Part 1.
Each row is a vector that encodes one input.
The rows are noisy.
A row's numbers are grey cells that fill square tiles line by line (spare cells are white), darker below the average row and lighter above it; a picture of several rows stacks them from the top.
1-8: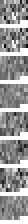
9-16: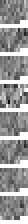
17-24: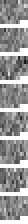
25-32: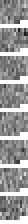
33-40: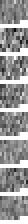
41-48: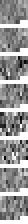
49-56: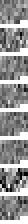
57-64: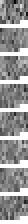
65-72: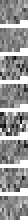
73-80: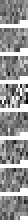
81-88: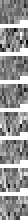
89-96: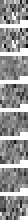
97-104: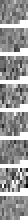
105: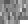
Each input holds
a list of up to two points on a 12-point line.
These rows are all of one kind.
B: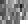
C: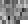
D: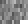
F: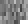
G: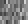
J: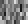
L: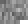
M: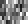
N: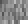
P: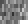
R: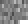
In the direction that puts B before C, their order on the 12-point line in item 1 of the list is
B, D, L, N, M, R, P, G, F, J, C.
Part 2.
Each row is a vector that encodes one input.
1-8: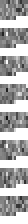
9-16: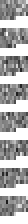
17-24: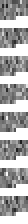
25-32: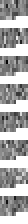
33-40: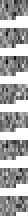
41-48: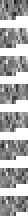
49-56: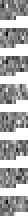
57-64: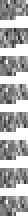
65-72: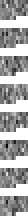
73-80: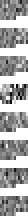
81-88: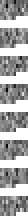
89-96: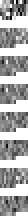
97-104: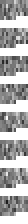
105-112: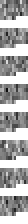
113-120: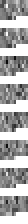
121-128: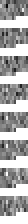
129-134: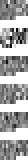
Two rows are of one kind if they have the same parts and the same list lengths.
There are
3 kinds of row.
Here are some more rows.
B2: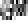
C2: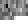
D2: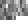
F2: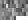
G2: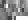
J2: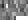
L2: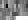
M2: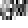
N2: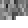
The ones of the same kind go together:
B2, M2
C2, L2, N2
D2, F2, G2, J2

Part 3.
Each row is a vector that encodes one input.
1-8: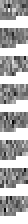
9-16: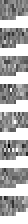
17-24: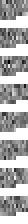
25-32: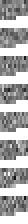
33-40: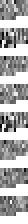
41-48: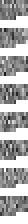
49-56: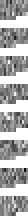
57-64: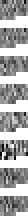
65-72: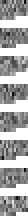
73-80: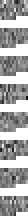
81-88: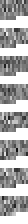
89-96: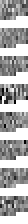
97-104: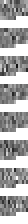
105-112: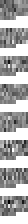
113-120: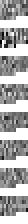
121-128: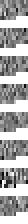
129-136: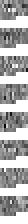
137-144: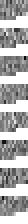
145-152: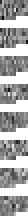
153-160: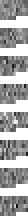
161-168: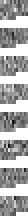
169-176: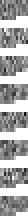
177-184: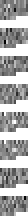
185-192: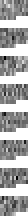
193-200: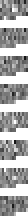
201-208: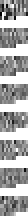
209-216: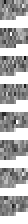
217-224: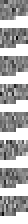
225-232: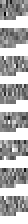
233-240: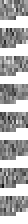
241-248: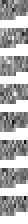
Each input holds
either a fixed value, or a node of a 13-node tree and a node of a 16-node tree.
